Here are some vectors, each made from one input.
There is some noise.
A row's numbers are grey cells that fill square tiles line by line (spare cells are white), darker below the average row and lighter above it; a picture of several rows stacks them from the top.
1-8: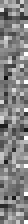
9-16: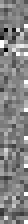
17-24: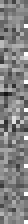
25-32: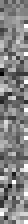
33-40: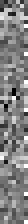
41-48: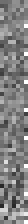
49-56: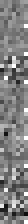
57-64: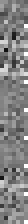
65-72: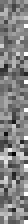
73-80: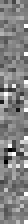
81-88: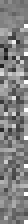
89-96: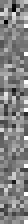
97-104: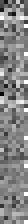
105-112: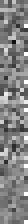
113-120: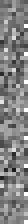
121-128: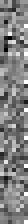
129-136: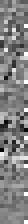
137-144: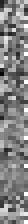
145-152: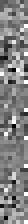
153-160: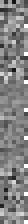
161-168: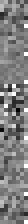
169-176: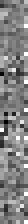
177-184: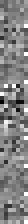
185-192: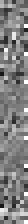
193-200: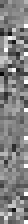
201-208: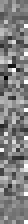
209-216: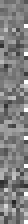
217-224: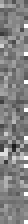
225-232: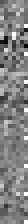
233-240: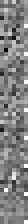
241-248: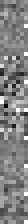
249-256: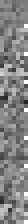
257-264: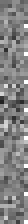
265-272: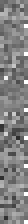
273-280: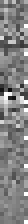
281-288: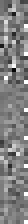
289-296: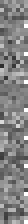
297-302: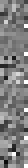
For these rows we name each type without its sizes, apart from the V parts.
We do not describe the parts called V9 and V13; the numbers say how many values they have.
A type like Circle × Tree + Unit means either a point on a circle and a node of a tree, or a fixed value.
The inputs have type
Circle × (Line + V13) + V9.
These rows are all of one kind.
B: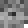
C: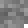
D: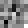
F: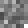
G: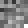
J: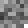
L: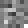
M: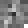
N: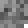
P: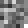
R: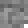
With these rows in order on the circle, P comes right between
G and L.
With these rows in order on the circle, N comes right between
B and R.
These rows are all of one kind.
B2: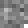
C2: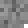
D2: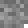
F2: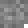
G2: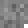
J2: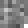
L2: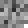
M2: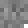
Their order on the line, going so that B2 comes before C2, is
F2, G2, B2, C2, M2, L2, D2, J2.
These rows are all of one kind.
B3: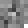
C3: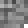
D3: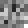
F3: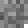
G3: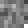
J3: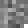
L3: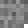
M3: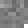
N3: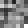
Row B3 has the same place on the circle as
C3, L3 and M3.
